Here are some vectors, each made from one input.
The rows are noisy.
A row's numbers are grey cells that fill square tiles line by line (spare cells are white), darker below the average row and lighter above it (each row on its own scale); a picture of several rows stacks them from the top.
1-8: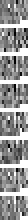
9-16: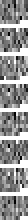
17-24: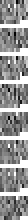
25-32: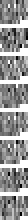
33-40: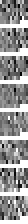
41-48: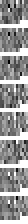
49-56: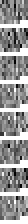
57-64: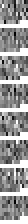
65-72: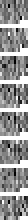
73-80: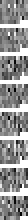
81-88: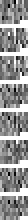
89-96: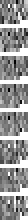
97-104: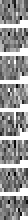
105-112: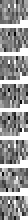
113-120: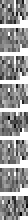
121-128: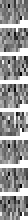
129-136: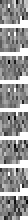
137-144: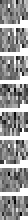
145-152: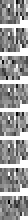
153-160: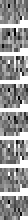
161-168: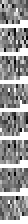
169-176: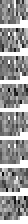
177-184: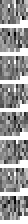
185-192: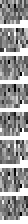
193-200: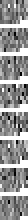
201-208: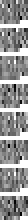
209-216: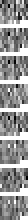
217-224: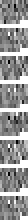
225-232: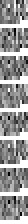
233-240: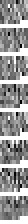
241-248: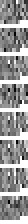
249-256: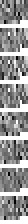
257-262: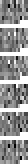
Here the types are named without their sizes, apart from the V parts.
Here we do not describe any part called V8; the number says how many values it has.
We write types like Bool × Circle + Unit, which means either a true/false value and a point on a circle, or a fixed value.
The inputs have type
List(Bool × V8).
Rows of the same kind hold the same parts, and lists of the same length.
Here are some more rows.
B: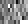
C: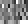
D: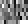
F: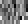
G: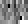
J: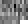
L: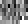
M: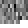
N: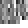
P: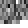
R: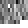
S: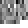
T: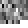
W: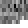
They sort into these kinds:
B, N, R, S
C, D, F, G, J, L, M, P, W
T

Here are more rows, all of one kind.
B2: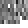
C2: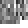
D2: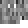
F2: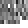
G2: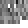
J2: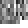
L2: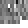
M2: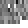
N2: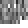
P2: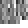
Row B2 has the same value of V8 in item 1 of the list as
F2, G2, L2 and M2.
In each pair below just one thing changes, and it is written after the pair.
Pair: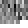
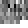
the true/false value in item 1 of the list
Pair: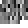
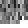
the value of V8 in item 2 of the list
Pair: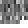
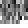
the true/false value in item 1 of the list
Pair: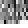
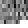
the true/false value in item 2 of the list
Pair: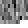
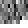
the value of V8 in item 1 of the list
